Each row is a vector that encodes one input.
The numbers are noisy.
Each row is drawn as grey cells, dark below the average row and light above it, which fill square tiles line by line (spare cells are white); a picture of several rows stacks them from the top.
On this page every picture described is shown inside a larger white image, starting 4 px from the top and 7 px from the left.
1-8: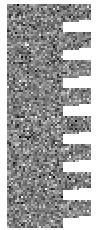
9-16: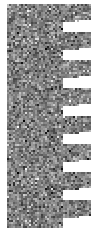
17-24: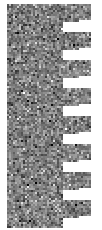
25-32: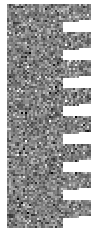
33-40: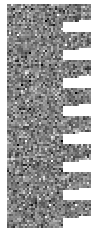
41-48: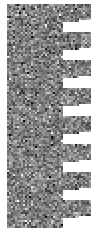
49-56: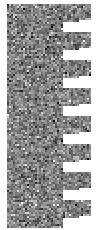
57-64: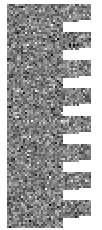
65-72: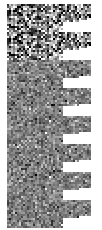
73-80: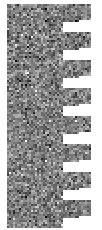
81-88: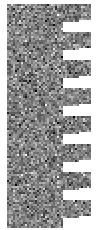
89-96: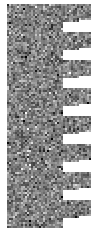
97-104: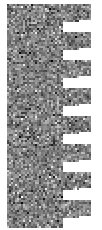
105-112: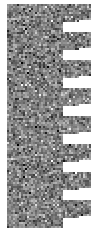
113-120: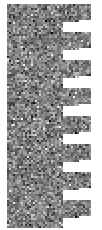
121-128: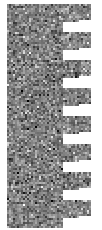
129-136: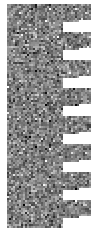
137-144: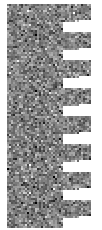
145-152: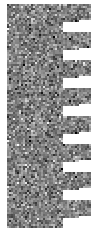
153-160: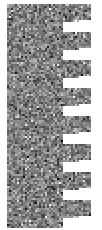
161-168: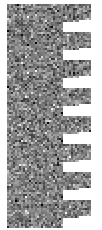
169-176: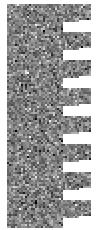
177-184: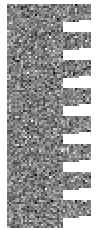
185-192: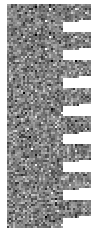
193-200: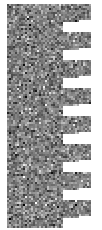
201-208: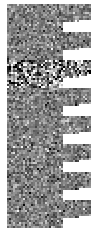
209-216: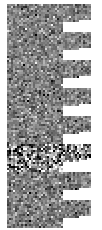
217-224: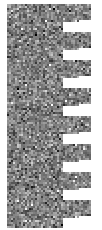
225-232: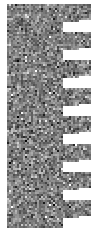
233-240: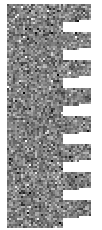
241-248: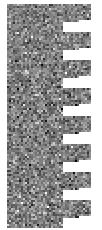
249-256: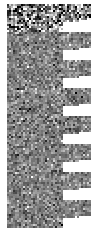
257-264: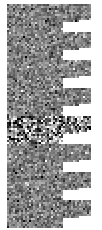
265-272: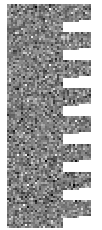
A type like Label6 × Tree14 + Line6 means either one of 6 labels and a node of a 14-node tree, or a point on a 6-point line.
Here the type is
(Bool × Circle8 + Circle13) × Tree8 × Tree8 + Unit.
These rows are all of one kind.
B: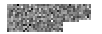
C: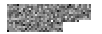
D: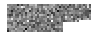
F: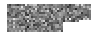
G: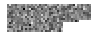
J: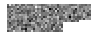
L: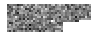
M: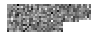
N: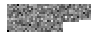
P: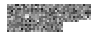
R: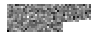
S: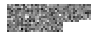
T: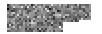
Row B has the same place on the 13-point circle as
C, D, M and N.
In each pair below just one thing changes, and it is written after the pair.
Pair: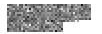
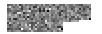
the place on the 8-point circle
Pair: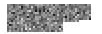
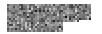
the node of one of the two trees
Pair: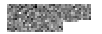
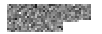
the node of one of the two trees
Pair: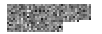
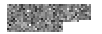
the place on the 8-point circle
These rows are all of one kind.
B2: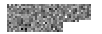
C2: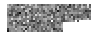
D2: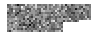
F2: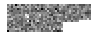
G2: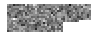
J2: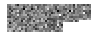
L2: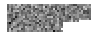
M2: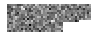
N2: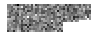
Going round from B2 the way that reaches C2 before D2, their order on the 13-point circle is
B2, F2, N2, C2, G2, D2, M2, J2, L2.
